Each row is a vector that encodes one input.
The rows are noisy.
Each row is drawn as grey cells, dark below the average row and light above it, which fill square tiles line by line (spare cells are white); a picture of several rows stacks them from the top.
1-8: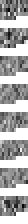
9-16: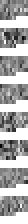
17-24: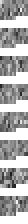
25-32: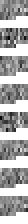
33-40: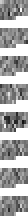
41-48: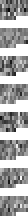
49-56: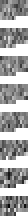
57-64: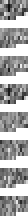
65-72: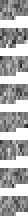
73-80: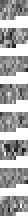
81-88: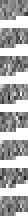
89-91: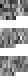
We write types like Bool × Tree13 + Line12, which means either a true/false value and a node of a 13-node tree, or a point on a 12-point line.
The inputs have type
Bool × Line9 + Circle5.
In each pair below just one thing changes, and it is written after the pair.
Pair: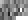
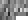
the true/false value
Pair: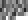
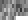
the place on the 9-point line
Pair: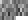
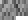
the place on the 9-point line
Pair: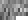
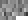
the place on the 9-point line
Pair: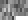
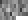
the true/false value
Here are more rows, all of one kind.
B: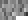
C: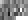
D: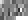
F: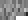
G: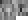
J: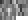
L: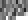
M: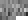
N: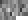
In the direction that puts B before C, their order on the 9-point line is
L, J, G, N, B, F, M, D, C.
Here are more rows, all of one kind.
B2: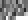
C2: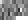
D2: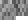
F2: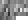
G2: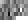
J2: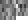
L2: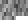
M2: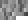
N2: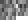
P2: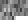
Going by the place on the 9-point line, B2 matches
J2 and N2.
